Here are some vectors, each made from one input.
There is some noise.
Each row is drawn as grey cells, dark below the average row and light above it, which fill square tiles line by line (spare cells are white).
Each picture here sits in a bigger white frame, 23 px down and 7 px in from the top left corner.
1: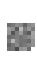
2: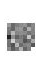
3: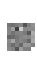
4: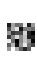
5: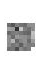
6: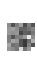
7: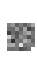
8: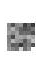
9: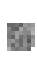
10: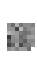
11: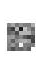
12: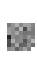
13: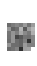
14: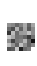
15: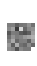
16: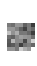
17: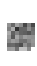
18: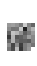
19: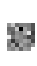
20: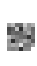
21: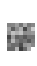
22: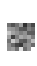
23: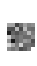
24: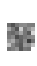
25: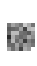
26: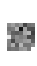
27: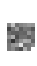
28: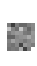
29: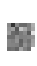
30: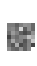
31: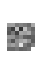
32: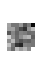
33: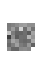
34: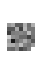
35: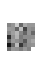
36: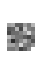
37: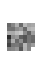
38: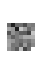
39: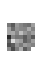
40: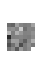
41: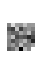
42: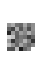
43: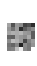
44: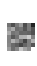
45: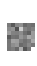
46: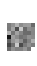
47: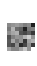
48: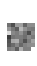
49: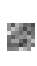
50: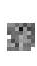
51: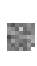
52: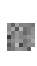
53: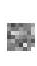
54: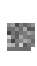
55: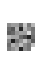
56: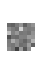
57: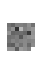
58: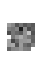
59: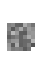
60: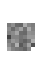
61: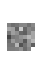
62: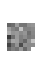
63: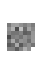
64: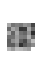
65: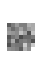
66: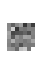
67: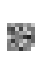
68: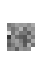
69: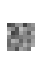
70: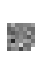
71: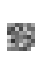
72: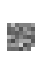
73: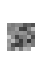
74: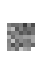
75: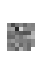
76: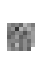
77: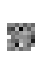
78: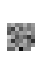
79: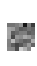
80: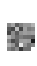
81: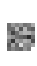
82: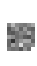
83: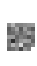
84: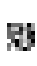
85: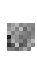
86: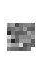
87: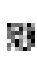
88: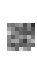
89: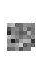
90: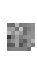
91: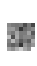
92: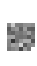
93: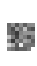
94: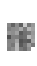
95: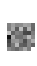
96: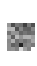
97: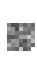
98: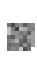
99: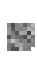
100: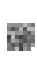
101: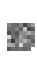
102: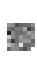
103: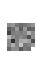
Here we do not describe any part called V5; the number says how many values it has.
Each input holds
a list of up to two items, each a true/false value and a value of V5.
